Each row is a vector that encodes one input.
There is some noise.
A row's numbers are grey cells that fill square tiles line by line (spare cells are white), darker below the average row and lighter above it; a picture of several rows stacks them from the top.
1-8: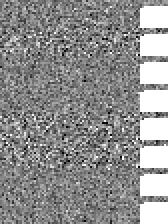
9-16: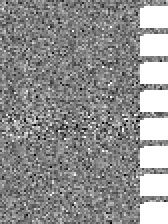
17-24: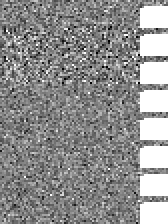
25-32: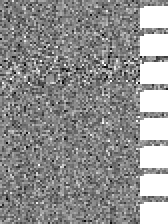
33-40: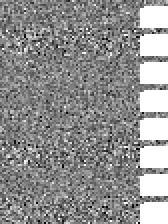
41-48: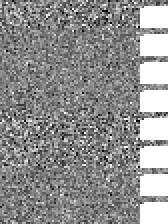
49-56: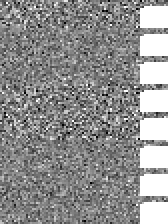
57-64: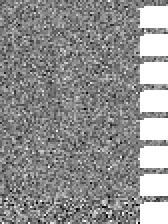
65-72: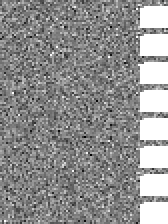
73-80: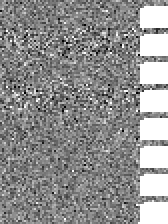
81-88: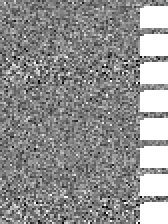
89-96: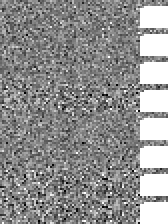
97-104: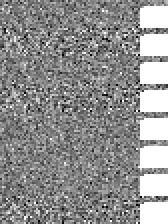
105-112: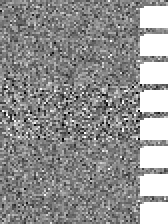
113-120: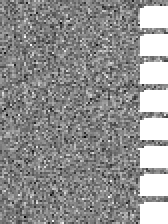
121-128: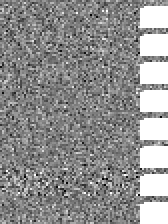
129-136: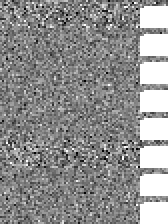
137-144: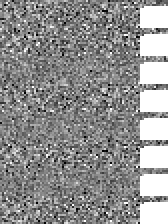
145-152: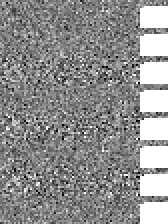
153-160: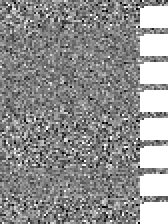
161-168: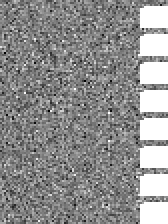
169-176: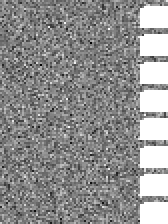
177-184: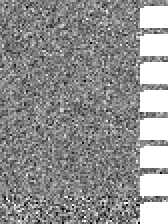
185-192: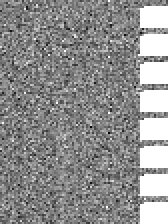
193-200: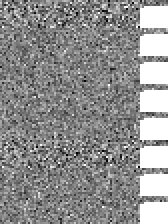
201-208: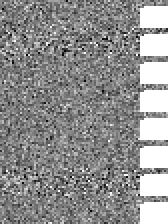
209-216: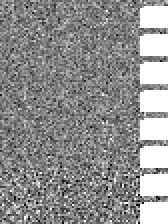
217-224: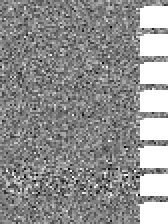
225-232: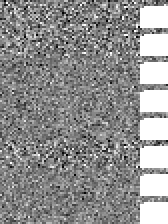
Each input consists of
a point on a 7-point line, together with either a point on a 7-point line, or a node of a 12-node tree and four true/false values.
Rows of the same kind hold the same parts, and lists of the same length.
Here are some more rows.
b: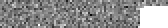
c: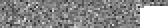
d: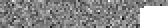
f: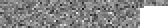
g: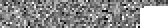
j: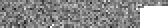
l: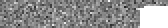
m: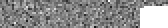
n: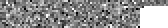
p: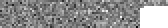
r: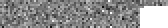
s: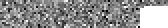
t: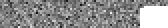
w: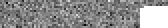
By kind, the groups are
b, c, d, f, j, l, m, p, r, t, w
g, n, s

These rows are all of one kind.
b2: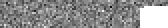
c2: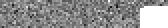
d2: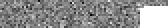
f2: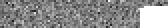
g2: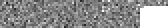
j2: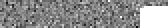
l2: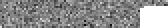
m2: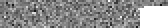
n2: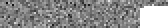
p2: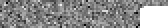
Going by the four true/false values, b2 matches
c2, f2 and m2.
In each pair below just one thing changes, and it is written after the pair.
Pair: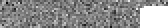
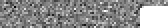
the place on the 7-point line
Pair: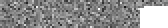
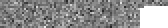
the place on the 7-point line
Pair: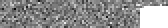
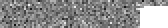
one of the four true/false values
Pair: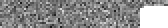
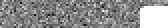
the node of the tree
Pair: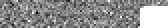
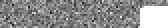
the place on the 7-point line
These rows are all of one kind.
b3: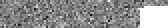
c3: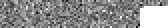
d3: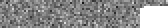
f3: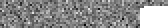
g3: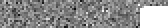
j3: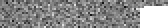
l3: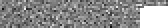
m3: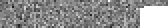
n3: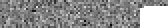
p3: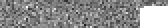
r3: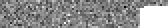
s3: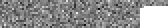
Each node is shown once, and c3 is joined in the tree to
m3.
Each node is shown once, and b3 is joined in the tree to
s3.
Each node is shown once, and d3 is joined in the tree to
j3, l3 and n3.
